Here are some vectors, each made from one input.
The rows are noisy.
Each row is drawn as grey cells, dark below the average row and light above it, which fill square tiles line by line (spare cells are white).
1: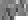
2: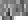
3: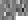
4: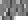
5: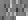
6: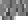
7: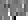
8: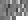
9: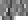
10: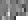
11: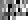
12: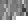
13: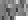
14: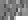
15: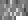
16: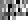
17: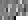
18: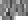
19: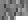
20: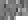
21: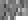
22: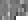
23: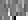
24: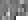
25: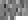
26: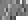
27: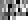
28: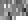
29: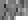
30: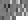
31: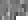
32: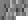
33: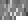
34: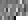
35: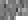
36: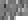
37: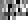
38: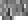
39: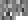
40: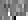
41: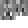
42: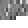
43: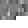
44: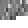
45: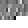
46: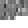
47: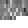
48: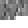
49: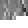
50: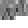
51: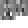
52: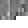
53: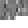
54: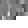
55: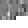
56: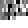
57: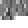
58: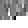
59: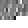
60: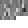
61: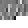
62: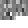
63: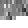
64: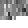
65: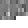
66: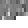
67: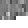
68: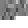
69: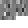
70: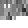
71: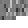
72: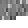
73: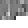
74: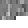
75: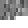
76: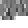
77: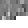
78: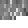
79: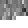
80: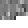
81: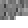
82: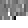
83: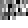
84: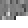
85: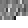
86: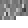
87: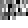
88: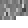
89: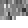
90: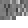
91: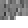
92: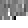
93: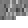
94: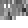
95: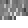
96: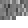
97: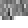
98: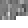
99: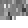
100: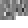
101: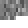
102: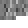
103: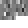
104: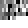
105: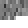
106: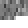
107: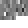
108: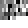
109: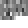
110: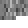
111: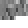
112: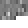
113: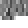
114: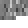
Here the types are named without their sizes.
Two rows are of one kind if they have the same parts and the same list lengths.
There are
2 kinds of row.
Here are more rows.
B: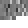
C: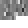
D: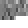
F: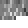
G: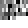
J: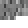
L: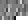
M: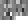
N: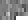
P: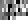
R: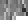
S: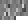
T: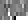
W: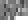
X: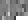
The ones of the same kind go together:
B, C, D, F, J, L, M, N, R, S, T, W, X
G, P

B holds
four true/false values.
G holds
a fixed value.
